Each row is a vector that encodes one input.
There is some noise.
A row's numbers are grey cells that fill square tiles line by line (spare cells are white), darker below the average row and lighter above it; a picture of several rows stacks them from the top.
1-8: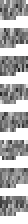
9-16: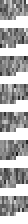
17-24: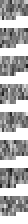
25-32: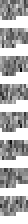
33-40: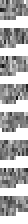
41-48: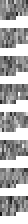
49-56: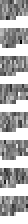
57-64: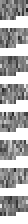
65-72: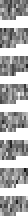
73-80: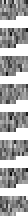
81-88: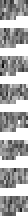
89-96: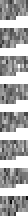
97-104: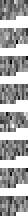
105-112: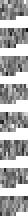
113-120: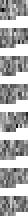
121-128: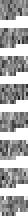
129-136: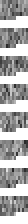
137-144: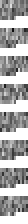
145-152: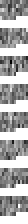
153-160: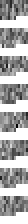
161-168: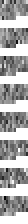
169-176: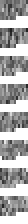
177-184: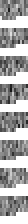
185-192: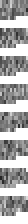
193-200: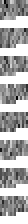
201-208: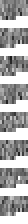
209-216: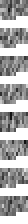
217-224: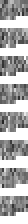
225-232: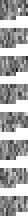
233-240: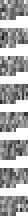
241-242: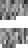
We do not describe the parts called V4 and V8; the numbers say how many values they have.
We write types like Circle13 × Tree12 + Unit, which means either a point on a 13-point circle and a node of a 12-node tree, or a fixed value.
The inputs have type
(Bool × Line5 + V8) × V4.
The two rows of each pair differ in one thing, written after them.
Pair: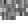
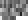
the value of V4
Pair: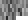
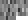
the value of V4
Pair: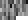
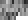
the value of V4
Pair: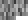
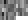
the value of V4
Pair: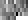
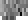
the true/false value
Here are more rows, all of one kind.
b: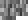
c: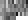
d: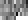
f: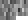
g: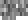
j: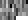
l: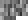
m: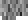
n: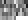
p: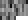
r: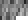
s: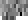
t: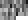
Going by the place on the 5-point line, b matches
c, j and l.
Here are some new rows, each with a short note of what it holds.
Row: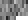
a point on a 5-point line, a true/false value and a value of V4
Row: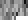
a point on a 5-point line, a true/false value and a value of V4
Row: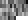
a point on a 5-point line, a true/false value and a value of V4
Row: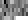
a value of V4 and a value of V8
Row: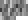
a value of V4 and a value of V8
